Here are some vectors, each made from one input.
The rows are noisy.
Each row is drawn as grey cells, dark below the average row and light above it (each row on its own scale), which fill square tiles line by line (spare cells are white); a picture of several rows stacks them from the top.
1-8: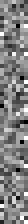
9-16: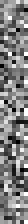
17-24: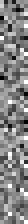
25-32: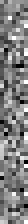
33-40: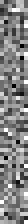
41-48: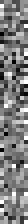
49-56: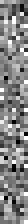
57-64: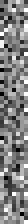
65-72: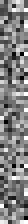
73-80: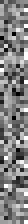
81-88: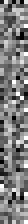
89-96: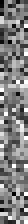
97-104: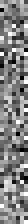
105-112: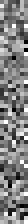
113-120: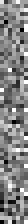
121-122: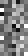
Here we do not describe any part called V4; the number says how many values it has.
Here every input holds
a node of an 8-node tree, together with either a node of an 8-node tree, or a value of V4.
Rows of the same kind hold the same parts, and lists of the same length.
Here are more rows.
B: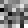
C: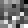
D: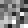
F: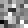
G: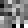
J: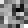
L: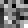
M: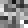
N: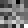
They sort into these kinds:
B, G, N
C, D, F, J, L, M

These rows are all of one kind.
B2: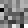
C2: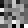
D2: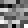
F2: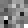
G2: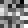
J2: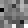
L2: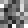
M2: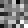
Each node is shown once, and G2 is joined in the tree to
C2 and L2.
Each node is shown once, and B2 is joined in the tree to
C2.
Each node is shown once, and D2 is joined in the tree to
C2 and J2.
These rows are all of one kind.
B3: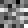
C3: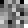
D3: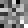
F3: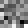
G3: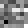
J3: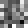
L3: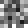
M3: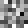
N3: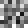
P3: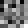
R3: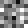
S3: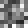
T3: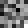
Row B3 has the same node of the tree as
G3, J3, L3 and S3.
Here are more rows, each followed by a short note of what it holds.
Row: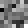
a node of an 8-node tree and a value of V4
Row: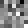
a node of an 8-node tree and a value of V4
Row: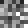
a node of an 8-node tree and a value of V4
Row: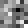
a node of each of two 8-node trees
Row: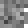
a node of an 8-node tree and a value of V4
